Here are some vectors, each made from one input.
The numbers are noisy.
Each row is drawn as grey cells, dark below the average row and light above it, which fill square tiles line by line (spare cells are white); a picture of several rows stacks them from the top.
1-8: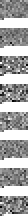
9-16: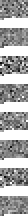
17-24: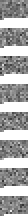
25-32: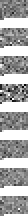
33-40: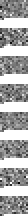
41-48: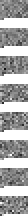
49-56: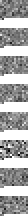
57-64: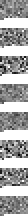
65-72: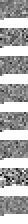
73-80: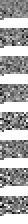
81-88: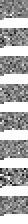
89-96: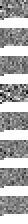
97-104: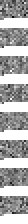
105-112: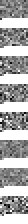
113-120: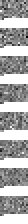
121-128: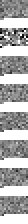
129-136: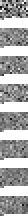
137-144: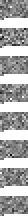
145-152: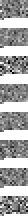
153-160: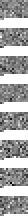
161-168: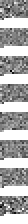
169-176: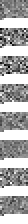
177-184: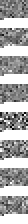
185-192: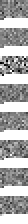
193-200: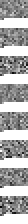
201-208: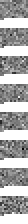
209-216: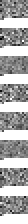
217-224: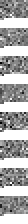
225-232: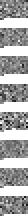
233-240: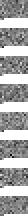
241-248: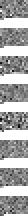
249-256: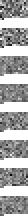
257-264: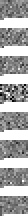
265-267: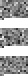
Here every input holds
one of 7 labels and a node of a 17-node tree, together with either a point on a 19-point circle, or a fixed value.
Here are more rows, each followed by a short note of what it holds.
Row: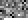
one of 7 labels and a node of a 17-node tree
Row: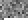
one of 7 labels and a node of a 17-node tree
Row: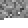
a point on a 19-point circle, one of 7 labels and a node of a 17-node tree
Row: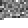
a point on a 19-point circle, one of 7 labels and a node of a 17-node tree
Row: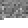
one of 7 labels and a node of a 17-node tree
